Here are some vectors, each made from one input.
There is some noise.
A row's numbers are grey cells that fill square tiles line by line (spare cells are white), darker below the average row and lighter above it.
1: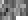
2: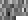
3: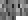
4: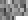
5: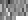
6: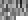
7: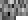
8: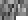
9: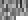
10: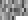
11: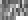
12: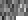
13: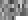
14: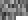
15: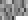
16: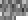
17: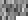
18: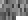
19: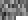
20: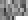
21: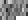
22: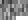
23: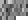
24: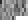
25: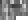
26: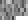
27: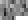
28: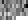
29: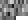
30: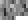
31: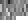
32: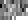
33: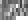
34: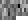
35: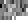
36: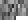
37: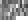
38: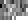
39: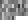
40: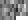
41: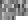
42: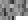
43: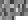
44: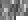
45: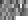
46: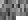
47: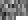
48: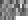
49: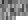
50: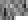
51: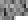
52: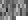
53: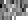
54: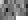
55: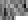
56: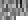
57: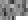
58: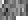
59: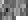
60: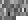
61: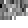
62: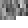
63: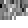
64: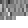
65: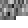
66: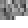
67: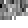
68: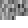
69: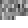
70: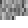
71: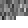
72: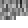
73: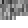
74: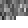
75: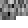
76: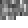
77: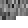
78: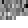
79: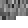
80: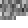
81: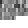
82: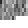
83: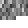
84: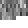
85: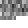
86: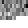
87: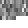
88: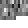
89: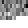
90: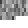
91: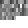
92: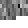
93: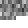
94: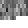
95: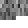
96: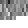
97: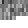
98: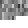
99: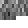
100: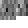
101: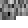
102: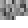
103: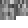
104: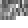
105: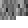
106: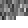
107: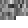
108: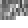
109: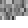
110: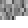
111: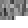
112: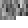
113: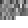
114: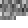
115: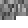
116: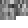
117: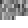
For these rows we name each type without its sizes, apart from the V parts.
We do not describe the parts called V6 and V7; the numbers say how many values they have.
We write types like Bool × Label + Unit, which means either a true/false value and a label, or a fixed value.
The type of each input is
Circle × (Line + V6) + V7.
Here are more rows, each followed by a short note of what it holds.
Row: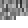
a value of V7
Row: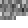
a value of V7
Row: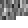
a point on a circle and a value of V6
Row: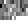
a value of V7
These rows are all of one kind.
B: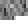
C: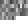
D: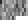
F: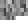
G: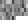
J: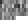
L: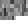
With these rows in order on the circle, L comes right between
B and C.
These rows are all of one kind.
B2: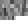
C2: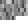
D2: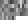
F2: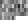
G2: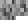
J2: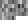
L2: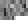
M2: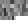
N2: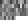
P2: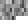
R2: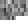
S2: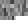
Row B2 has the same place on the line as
C2 and R2.
